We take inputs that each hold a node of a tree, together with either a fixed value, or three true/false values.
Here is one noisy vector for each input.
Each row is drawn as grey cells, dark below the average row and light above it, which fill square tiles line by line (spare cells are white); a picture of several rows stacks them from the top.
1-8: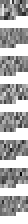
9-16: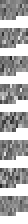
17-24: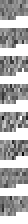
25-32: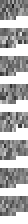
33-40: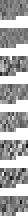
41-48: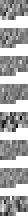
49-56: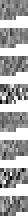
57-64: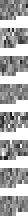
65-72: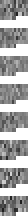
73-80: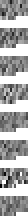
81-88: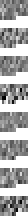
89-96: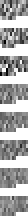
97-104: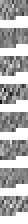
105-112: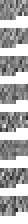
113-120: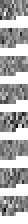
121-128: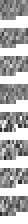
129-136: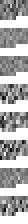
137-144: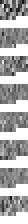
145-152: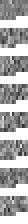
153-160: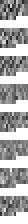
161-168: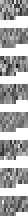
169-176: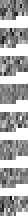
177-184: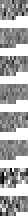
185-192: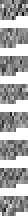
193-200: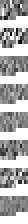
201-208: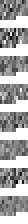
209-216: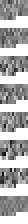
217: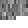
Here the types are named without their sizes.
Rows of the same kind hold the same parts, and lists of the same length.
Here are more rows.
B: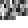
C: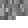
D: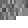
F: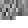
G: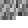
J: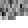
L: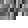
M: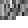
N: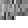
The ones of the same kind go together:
B, C, D, F, G, J, N
L, M

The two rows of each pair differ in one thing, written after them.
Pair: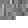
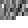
the node of the tree
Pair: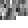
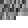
the node of the tree
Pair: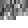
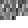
the node of the tree
